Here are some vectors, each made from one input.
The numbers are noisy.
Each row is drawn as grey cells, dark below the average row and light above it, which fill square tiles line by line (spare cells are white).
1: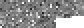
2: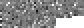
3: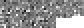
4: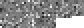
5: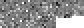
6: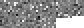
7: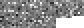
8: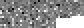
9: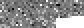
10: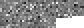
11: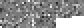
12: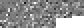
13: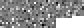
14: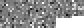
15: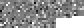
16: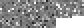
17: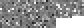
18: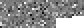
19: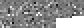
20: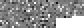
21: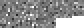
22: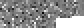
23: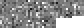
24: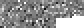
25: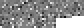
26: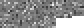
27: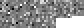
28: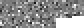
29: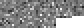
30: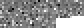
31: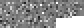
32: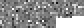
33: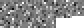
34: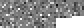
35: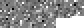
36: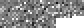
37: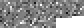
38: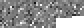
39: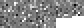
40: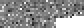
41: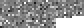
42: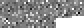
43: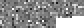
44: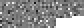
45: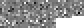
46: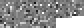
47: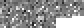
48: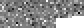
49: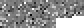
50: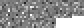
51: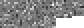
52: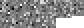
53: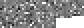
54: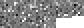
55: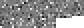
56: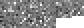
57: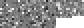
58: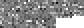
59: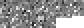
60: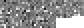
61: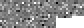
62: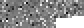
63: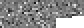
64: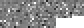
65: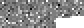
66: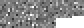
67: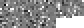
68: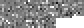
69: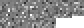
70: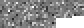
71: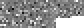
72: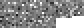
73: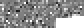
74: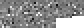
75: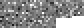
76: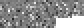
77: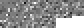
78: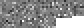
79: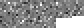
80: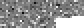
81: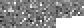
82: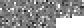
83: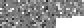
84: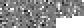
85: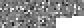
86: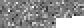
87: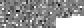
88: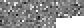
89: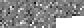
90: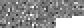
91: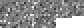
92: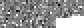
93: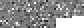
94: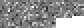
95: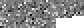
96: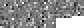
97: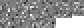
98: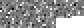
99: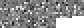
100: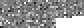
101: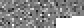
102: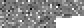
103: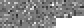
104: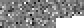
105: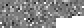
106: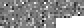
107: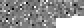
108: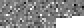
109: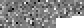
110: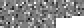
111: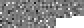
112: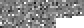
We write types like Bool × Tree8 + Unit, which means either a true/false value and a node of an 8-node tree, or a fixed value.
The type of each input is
Circle13 × Line12.
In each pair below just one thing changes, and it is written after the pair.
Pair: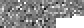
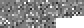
the place on the 12-point line
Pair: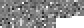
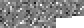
the place on the 13-point circle
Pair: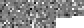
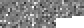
the place on the 13-point circle
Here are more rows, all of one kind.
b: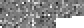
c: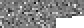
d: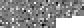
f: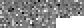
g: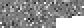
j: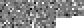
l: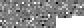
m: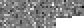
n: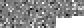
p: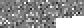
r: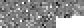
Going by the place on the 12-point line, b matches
j and p.
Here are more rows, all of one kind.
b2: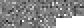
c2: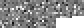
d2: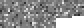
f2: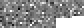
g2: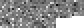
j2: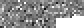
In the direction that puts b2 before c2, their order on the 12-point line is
f2, g2, b2, d2, j2, c2.
